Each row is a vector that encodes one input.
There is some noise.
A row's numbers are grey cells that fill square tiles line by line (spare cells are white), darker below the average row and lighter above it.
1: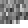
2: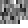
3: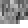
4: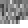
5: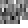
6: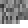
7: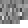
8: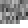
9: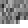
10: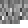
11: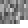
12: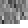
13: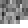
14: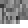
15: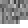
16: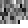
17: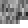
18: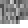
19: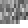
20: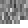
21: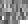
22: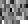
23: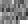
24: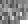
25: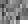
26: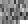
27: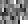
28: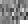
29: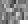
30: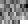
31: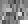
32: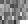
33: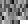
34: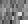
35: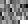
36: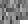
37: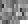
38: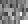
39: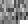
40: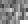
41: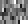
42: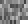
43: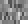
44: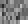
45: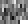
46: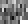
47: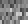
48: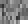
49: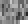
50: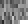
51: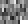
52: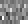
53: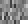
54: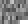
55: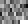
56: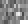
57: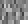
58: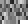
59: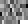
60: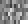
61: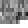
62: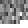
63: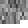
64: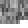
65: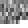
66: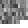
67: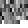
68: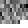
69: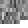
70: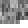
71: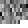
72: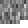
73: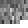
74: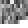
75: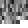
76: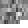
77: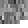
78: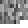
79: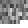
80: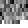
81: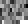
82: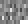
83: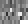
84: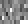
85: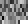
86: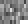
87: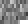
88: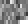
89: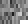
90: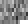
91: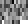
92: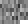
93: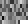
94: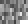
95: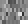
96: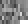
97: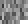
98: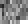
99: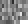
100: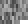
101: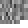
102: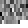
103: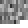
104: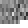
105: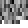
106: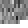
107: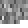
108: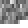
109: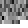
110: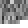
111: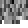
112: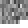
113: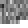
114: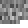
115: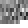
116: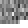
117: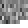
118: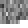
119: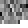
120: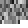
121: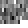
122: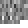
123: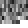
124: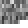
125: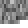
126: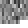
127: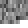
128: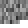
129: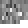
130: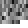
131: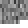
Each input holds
either a point on a 6-point line, or a list of up to two points on a 12-point line.
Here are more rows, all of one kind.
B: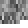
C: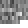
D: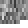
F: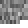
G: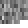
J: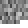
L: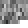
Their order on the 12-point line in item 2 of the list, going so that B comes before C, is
B, J, F, G, D, C, L.
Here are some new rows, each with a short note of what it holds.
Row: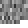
a list of two items
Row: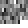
the empty list
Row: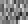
a list of one item
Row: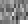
a list of one item
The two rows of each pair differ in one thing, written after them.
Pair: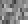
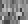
the place on the 12-point line in item 2 of the list
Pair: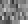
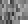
the place on the 12-point line in item 2 of the list
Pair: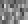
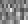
the place on the 12-point line in item 2 of the list
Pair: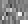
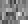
the place on the 12-point line in item 1 of the list
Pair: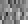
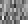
the place on the 12-point line in item 1 of the list
